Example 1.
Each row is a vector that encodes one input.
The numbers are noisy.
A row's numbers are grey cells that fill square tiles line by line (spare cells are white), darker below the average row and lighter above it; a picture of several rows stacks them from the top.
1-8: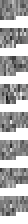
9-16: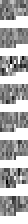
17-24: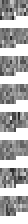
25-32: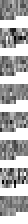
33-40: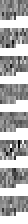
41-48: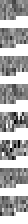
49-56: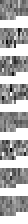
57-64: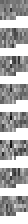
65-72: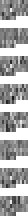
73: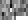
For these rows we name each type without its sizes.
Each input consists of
a point on a line.
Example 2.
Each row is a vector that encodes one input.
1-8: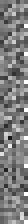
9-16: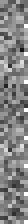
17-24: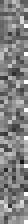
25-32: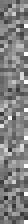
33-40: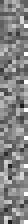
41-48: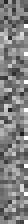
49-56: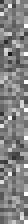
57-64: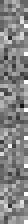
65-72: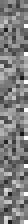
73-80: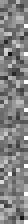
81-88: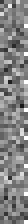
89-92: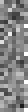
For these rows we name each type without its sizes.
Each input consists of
a label.
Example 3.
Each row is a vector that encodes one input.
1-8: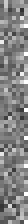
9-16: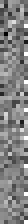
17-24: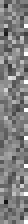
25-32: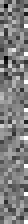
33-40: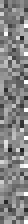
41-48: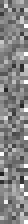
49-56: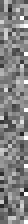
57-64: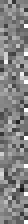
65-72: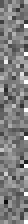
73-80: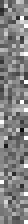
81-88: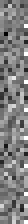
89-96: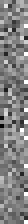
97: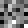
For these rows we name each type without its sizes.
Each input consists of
a point on a line.
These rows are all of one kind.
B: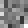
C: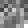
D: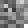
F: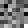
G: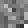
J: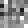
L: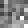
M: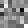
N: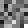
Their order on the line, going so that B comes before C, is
N, F, B, C, G, D, M, J, L.
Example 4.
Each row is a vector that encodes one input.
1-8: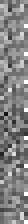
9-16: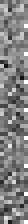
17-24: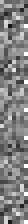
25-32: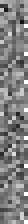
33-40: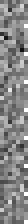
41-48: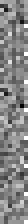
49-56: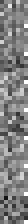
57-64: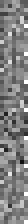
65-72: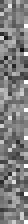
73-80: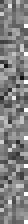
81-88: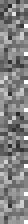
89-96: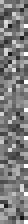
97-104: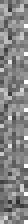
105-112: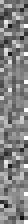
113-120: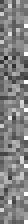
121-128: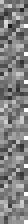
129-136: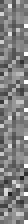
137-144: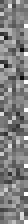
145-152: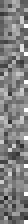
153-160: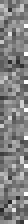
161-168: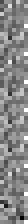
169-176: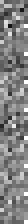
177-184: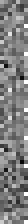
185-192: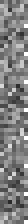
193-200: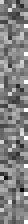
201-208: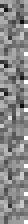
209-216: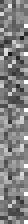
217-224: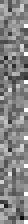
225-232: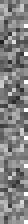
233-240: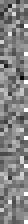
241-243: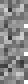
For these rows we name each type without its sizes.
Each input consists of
a label.
